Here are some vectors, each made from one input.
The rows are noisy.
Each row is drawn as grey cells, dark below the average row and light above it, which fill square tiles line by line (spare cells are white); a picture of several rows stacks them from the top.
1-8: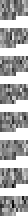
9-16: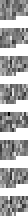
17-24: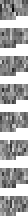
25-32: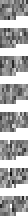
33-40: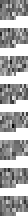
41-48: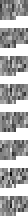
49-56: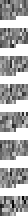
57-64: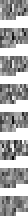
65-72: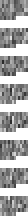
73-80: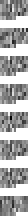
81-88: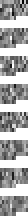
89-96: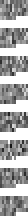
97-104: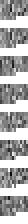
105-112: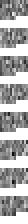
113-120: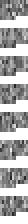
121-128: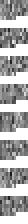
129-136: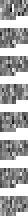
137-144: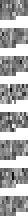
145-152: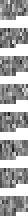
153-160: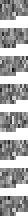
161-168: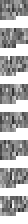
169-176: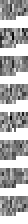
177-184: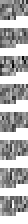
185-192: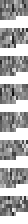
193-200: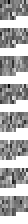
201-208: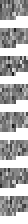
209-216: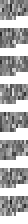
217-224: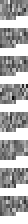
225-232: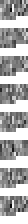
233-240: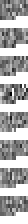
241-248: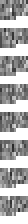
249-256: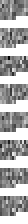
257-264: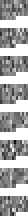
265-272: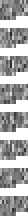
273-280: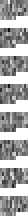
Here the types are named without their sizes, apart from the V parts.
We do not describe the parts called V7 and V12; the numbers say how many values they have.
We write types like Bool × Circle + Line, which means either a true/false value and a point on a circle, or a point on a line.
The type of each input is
Circle × V7 + Line + V12.
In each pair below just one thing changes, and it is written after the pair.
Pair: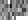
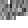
the value of V7
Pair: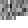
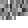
the value of V7
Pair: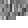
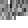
the place on the circle
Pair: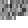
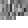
the place on the circle
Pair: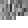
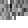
the value of V7
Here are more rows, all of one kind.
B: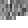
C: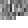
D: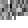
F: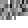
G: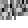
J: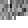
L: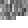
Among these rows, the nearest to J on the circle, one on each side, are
C and L.
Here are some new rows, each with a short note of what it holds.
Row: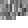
a point on a circle and a value of V7
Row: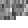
a value of V12
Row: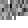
a point on a circle and a value of V7
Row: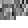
a value of V12
